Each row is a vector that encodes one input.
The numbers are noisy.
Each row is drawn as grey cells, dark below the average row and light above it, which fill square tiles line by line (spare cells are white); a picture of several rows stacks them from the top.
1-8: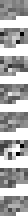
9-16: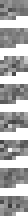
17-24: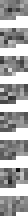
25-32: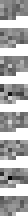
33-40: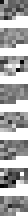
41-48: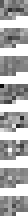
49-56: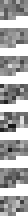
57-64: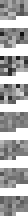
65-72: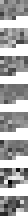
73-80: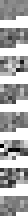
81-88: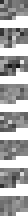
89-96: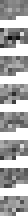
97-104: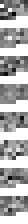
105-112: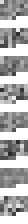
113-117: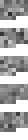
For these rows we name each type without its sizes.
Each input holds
a true/false value, together with a list of points on a line.
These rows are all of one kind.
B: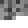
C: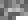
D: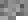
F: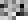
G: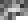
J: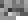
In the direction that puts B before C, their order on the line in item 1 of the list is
F, G, J, B, D, C.
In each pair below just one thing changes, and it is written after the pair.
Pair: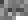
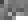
the place on the line in item 1 of the list
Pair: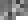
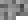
the place on the line in item 1 of the list
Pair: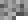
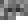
the true/false value
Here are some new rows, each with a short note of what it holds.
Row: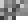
a true/false value, together with a list of one item
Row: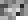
a true/false value, together with a list of one item
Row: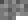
a true/false value, together with a list of two items
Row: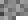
a true/false value, together with a list of two items
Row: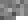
a true/false value, together with the empty list
